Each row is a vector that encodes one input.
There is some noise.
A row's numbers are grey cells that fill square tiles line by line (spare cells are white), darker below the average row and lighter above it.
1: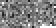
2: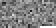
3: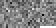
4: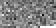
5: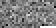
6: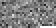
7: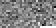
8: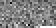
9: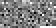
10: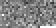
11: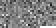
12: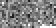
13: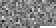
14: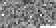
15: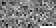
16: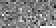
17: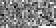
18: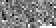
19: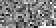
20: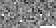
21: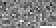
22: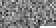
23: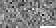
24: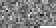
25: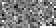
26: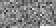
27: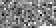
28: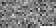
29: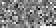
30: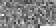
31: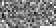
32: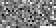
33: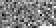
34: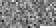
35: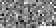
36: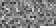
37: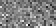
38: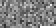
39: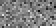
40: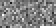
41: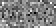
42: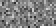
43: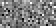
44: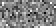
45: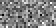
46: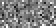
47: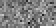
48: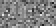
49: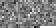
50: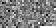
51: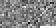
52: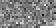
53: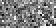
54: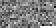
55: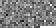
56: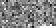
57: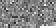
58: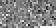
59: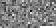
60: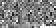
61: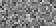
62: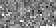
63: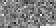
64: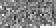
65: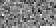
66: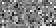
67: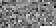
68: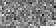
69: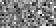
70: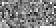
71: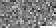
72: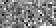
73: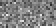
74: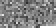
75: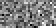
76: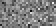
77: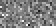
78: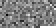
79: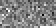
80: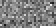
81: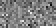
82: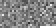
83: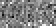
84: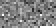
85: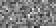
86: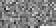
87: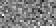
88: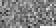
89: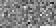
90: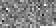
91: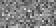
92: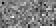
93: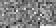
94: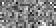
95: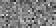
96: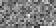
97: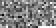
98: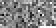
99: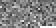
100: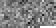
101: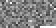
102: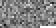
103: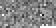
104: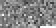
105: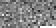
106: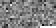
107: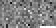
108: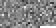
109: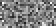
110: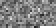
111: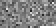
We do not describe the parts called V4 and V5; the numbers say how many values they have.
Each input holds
a point on a 6-point circle and a value of V5, together with either three true/false values, or a value of V4.
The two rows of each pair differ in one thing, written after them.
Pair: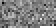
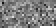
the value of V5
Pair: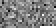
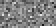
the place on the 6-point circle
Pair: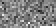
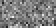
the place on the 6-point circle
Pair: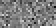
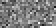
the place on the 6-point circle
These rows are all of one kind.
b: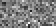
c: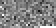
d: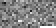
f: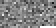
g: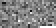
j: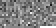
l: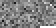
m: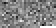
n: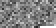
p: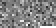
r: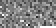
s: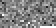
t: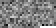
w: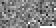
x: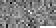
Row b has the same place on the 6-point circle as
d, g, n and w.
